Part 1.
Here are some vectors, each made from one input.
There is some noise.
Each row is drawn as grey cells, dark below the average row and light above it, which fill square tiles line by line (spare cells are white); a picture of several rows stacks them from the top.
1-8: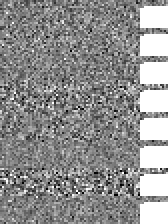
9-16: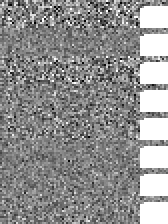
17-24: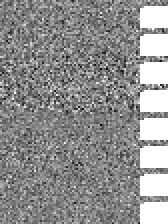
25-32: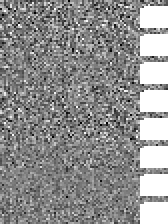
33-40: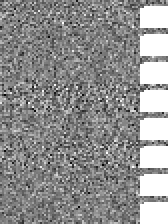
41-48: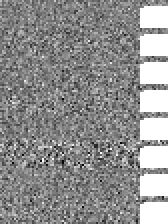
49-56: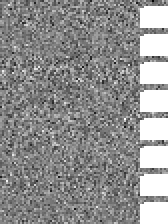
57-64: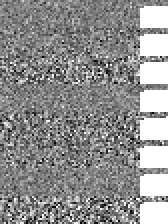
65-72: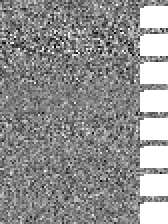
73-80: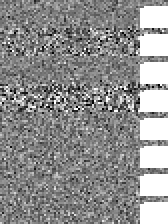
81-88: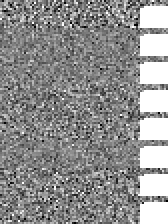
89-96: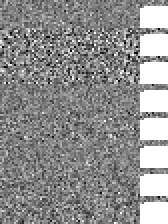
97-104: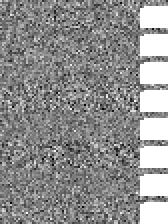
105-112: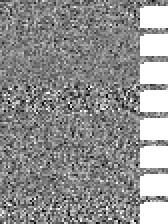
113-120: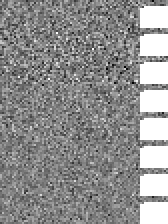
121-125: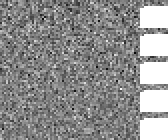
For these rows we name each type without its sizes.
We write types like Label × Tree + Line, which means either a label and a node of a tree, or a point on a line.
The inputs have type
List(Circle).
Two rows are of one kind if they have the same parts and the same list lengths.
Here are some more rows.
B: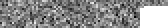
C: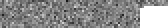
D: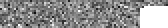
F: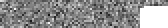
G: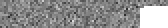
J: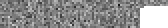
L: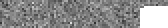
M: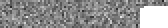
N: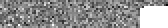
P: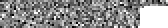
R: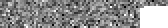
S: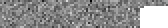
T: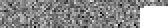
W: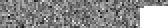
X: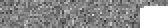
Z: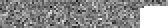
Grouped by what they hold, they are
B, F, G, L, M, R, S, T, W, X, Z
C, J, P
D, N

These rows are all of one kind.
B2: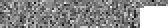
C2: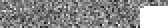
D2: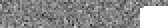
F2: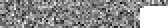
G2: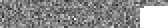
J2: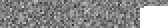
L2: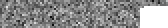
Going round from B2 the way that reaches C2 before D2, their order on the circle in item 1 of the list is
B2, L2, G2, C2, J2, D2, F2.
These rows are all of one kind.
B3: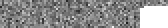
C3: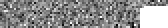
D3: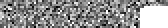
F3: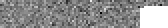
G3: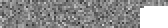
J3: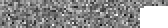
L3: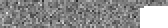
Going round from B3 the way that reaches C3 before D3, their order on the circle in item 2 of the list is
B3, J3, G3, C3, D3, L3, F3.
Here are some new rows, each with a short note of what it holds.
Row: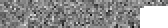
a list of two items
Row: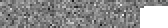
a list of two items
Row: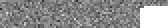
a list of two items
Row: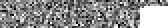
a list of two items
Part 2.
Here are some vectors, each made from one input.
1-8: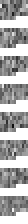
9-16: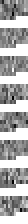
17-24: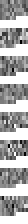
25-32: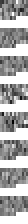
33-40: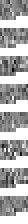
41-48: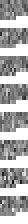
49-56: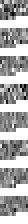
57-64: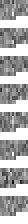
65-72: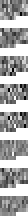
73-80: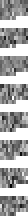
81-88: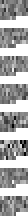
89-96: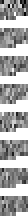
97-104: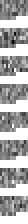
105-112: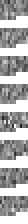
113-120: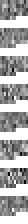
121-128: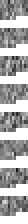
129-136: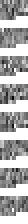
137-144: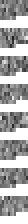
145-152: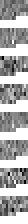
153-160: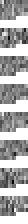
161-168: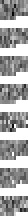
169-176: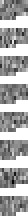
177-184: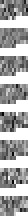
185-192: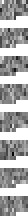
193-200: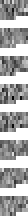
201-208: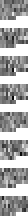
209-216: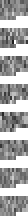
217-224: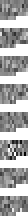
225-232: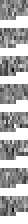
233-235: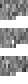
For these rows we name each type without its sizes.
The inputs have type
Bool × Bool × Bool + Circle + Unit.
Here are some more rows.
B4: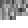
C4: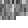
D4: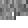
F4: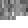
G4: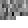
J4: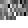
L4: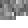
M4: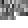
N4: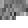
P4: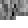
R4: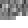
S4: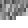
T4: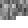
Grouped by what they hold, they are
B4, C4, D4, F4, L4, N4, R4, S4, T4
G4, M4, P4
J4

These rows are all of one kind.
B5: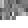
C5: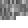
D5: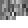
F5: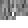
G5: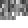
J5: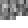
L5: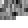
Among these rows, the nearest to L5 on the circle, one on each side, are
B5 and J5.
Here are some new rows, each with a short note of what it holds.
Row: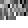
a fixed value
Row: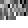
a fixed value
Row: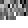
a fixed value
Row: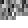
a point on a circle
